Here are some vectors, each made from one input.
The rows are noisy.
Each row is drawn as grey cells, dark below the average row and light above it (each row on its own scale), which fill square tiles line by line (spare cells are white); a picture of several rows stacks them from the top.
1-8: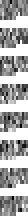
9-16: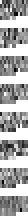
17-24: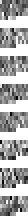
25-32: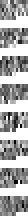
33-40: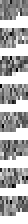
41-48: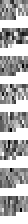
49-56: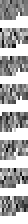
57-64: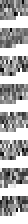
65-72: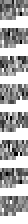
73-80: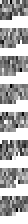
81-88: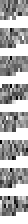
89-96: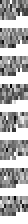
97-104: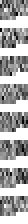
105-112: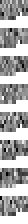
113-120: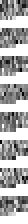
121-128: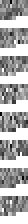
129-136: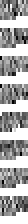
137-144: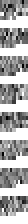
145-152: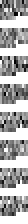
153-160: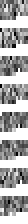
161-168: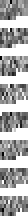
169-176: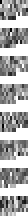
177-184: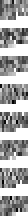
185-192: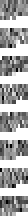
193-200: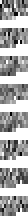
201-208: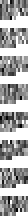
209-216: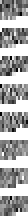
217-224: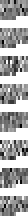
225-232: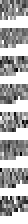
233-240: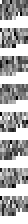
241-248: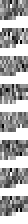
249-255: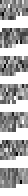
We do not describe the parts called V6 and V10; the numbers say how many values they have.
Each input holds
either one of 5 labels and a true/false value, or one of 8 labels, a value of V6 and a value of V10.
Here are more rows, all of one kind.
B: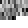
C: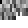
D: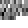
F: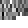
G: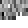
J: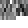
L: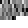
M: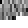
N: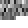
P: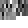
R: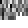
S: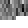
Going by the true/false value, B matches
D, G and N.
